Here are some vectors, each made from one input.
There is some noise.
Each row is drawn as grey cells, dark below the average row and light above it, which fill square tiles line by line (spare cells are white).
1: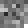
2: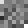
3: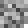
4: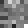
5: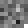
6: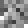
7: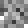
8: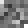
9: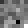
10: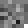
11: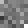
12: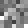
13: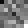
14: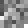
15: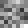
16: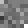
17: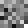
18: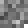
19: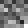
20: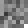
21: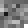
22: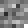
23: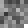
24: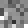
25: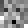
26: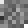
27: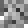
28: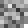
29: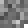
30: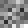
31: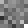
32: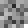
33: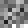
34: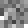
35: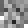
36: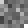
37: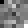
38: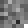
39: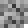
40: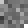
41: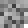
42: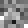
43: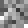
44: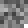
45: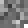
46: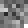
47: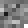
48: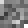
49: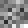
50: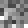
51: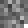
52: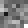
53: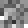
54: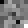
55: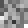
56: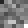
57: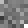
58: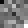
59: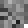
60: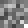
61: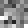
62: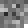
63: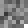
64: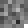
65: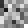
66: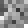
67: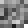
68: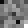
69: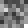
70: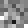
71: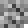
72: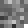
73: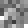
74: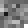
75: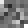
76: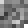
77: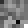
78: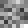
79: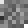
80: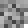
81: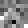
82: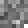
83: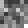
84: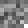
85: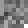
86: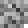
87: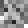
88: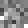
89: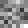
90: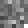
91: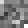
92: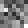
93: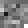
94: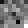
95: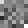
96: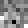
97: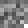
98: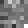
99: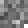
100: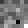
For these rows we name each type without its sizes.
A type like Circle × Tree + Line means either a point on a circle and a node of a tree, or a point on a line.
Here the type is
Bool × Bool × Bool × Bool + List(Line).
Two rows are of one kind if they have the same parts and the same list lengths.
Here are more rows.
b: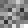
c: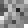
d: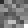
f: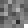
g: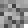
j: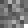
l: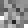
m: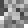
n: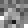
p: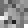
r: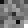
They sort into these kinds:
b
c, m, n
d, f, j, r
g
l, p

